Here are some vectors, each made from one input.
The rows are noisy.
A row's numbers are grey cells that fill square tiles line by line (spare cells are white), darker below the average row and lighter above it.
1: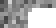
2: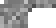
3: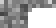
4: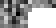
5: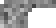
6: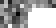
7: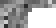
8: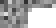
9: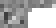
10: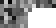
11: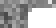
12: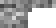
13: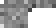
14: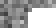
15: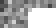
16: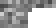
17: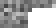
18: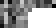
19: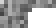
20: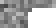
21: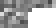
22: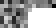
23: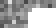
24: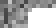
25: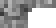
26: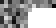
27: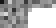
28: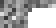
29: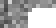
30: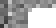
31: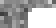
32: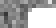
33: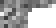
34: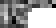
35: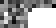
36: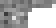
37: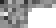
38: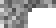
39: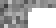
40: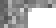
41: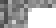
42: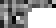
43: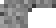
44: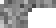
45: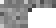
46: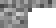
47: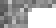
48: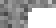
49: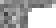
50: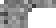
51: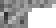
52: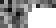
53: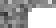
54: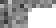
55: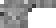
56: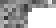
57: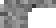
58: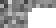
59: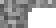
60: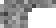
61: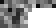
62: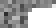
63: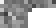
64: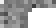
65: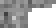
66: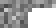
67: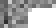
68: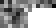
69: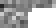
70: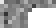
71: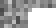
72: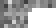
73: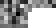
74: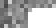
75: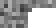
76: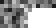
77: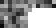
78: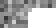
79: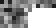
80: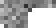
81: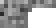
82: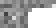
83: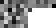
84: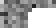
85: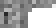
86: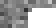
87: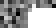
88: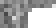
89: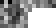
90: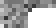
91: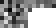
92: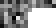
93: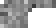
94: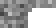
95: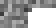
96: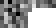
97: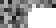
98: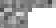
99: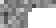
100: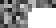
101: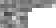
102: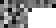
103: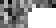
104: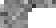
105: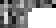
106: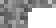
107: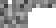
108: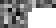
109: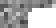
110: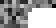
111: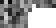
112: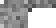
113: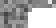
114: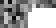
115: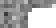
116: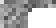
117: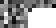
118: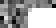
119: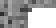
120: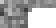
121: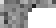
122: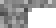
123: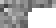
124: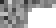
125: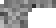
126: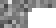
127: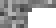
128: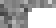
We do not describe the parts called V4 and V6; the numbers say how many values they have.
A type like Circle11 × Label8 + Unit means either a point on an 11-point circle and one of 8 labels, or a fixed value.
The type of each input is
(Bool × Bool × Bool × Bool + Unit) × V4 + Line7 × V6.
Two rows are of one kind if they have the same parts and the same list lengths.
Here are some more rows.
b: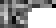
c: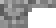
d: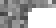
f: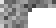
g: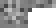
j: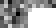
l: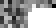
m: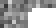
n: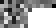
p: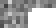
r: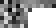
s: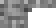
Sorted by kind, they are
b, j, l, n, r
c, d, g, m, p, s
f

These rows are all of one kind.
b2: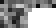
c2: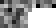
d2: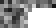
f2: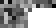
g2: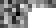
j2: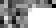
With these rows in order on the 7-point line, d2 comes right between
c2 and f2.
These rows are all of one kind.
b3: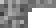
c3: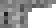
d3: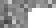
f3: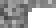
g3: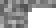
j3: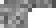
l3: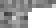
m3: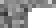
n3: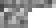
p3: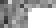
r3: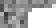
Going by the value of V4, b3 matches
f3, g3 and m3.
